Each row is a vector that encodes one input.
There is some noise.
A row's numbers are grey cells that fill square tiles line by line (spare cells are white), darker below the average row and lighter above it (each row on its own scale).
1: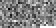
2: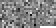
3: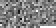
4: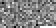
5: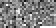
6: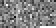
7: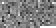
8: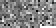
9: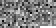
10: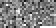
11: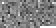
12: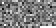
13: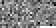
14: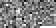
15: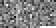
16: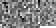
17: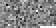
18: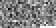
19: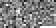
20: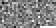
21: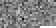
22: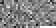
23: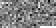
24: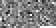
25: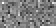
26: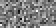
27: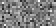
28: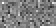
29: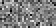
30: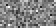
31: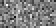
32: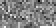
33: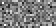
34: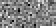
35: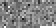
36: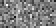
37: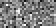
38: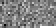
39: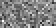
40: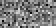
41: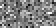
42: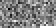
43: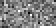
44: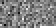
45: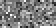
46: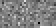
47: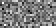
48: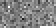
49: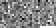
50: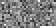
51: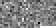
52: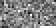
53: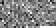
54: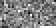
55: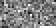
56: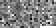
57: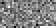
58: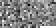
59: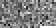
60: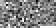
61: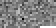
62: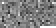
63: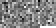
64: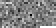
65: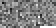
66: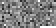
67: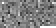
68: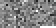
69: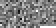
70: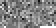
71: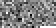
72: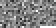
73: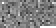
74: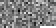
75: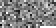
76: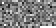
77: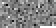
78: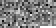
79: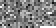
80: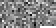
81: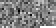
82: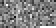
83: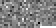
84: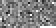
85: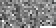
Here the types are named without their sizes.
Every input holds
a list of points on a circle.
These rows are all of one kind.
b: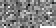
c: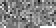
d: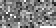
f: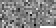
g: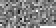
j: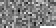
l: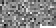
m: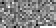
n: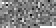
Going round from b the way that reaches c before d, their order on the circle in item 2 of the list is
b, c, d, n, g, j, l, f, m.
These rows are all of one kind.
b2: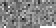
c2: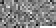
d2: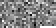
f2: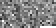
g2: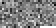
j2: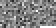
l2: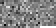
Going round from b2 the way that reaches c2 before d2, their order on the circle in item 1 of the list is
b2, g2, c2, l2, j2, d2, f2.
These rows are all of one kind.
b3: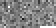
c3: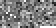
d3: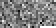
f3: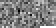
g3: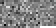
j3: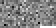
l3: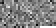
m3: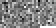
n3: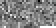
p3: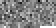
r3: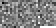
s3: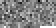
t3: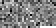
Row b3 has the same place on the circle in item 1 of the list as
m3, n3, p3 and s3.
